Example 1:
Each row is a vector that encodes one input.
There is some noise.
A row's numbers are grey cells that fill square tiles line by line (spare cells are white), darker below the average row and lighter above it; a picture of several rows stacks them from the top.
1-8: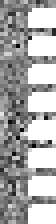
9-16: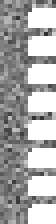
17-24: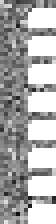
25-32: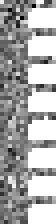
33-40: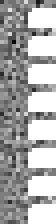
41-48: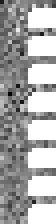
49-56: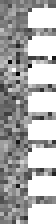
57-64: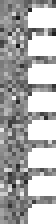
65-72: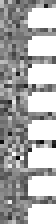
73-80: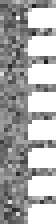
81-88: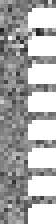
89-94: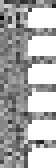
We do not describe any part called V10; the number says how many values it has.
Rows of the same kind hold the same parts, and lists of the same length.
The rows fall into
2 kinds.
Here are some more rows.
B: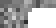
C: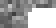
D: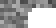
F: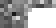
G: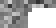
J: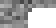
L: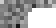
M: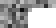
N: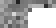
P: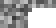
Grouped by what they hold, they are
B, C, F, G, L, M, N
D, J, P

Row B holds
one of 7 labels and a node of a 9-node tree.
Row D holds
one of 7 labels and a value of V10.
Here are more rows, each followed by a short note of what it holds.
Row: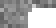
one of 7 labels and a node of a 9-node tree
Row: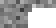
one of 7 labels and a node of a 9-node tree
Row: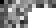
one of 7 labels and a value of V10
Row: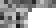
one of 7 labels and a node of a 9-node tree
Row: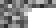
one of 7 labels and a value of V10
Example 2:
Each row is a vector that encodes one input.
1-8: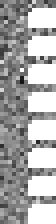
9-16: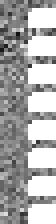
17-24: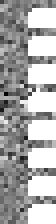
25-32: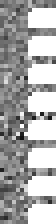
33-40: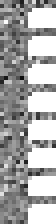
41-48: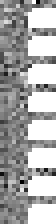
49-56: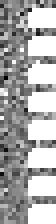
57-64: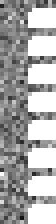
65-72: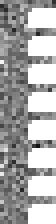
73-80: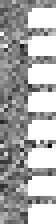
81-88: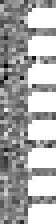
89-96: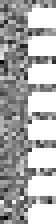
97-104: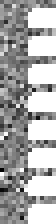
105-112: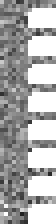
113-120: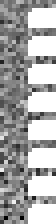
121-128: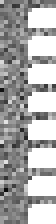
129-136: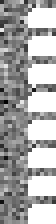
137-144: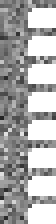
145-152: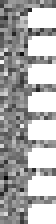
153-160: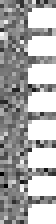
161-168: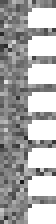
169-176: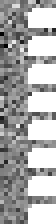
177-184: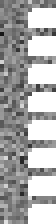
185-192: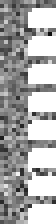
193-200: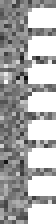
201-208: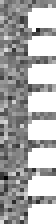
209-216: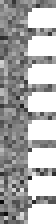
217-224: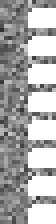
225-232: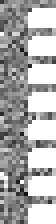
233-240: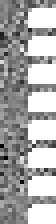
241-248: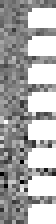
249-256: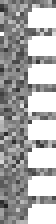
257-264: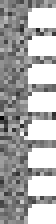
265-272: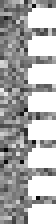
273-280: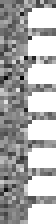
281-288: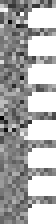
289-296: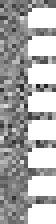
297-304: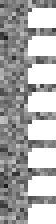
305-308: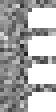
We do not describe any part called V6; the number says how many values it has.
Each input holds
either a node of a 13-node tree, or three true/false values and a value of V6.
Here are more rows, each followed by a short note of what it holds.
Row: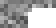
three true/false values and a value of V6
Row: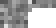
a node of a 13-node tree
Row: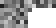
a node of a 13-node tree
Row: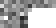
three true/false values and a value of V6
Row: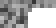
three true/false values and a value of V6
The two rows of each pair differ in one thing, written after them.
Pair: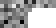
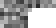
one of the three true/false values
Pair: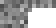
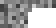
the value of V6
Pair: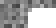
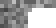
one of the three true/false values
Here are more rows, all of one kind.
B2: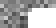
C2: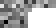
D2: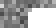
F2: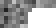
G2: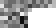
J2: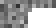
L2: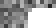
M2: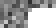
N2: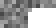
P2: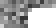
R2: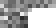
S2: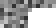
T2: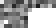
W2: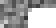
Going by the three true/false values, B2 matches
C2, J2 and R2.
